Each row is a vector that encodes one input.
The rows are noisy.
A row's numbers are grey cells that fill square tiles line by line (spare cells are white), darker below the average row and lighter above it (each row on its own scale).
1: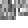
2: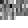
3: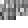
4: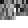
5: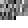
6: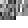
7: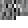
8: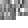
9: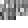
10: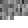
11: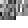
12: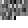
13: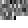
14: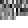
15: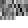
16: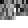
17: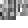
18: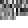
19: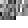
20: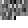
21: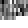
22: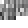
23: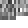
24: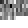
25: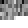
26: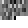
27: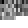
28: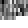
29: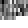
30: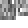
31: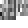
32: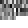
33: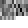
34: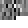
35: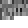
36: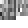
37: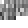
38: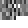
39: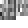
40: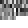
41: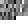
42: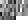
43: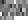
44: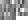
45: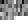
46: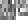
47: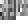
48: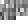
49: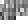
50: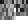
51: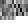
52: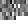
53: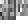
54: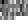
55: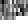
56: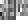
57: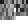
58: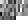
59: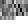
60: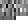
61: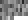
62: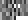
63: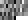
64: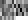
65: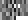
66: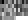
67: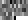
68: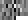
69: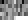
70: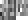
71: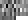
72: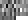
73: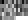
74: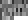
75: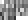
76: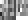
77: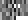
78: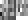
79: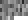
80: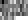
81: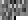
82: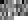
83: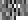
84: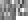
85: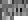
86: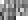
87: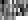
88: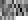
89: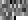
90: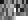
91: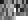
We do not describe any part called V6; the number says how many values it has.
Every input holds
a true/false value, together with either a point on a 7-point line, or a value of V6.
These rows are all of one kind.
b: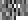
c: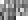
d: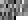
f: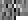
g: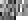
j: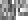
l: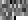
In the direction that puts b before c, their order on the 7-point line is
l, b, f, d, g, j, c.
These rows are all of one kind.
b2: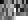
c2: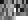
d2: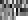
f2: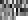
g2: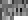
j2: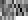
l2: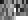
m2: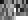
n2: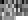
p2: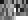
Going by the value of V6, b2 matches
c2, l2, m2 and p2.
